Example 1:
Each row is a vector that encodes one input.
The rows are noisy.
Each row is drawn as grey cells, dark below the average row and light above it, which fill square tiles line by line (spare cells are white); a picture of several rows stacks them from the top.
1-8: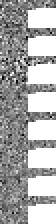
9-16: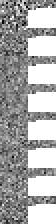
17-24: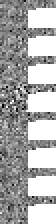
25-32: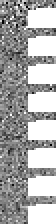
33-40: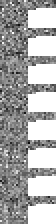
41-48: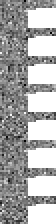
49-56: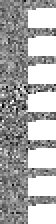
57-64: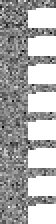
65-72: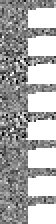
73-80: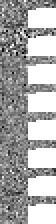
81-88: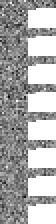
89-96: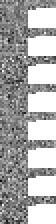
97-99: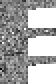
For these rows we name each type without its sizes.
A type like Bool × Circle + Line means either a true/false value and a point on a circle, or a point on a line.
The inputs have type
List(Line).
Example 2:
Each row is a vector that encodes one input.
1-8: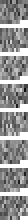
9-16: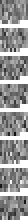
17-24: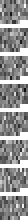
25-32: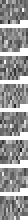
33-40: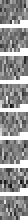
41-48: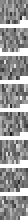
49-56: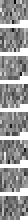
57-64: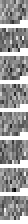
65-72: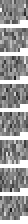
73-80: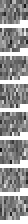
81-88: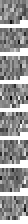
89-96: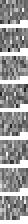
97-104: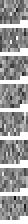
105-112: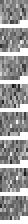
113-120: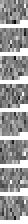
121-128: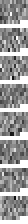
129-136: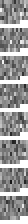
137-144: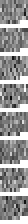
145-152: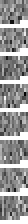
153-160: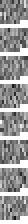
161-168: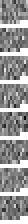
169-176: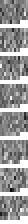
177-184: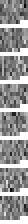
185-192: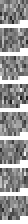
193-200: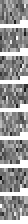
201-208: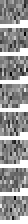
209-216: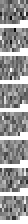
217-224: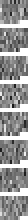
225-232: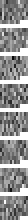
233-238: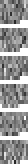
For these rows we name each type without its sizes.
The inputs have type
(Line + Tree) × Tree.
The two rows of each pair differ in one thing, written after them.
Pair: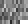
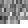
the place on the line
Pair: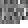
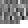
the place on the line
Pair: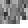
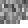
the place on the line
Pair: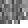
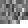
the node of the tree
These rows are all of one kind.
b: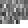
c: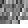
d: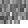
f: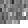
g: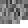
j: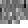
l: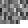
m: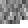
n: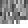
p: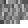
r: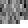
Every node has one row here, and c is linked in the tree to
d.
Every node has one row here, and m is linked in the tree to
p.
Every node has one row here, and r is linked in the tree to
b, j and p.
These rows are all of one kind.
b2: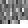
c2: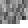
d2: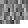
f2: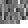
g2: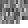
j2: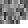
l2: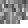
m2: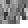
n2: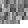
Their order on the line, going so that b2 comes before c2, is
b2, l2, n2, f2, g2, d2, c2, m2, j2.
